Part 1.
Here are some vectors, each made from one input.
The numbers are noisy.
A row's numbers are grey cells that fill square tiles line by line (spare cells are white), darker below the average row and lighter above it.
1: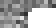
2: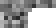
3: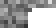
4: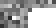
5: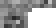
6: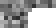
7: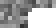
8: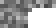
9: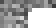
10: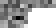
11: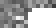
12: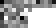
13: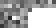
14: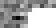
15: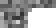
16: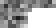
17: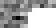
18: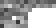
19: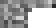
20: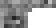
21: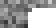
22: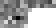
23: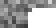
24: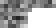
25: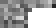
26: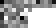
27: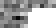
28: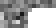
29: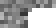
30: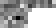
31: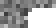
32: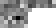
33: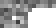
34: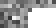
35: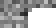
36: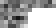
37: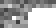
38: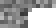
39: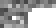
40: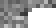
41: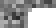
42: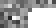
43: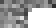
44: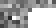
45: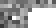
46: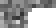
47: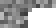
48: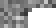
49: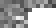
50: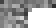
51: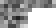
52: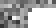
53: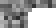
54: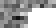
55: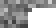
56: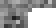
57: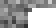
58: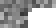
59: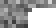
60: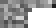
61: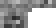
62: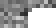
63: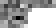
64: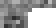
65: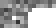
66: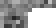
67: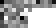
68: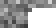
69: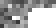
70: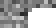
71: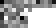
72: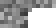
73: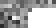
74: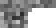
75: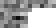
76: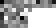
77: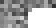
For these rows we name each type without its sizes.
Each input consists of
a list of points on a line.
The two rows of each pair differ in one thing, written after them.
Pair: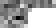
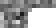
the place on the line in item 1 of the list
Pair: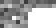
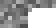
the place on the line in item 1 of the list
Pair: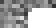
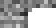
the place on the line in item 2 of the list
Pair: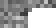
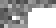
the place on the line in item 1 of the list
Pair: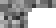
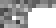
the place on the line in item 1 of the list
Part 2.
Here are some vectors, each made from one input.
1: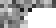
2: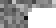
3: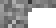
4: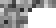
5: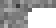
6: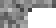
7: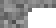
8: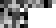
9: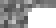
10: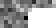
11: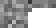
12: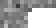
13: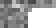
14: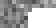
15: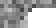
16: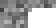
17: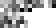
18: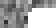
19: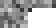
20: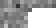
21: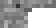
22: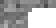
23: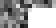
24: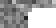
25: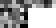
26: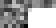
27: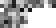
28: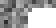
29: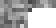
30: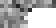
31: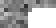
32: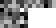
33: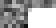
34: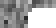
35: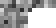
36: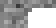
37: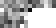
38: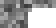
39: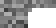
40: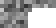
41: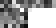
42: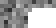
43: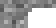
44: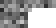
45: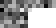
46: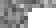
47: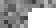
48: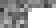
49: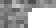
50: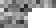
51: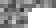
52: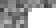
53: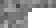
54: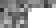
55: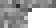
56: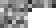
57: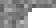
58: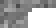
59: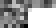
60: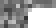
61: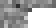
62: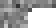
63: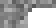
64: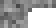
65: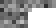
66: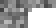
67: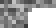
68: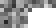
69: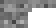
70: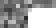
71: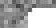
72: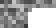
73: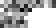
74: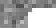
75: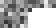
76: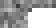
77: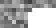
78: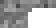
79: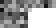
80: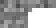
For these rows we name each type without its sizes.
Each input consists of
either a point on a circle, or a point on a line.
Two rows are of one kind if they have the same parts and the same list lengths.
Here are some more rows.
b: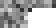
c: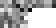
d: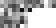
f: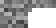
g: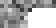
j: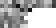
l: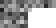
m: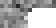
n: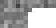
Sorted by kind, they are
b, c, g, j, l, m, n
d, f

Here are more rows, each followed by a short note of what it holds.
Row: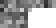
a point on a line
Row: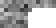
a point on a circle
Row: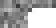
a point on a line
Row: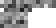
a point on a circle
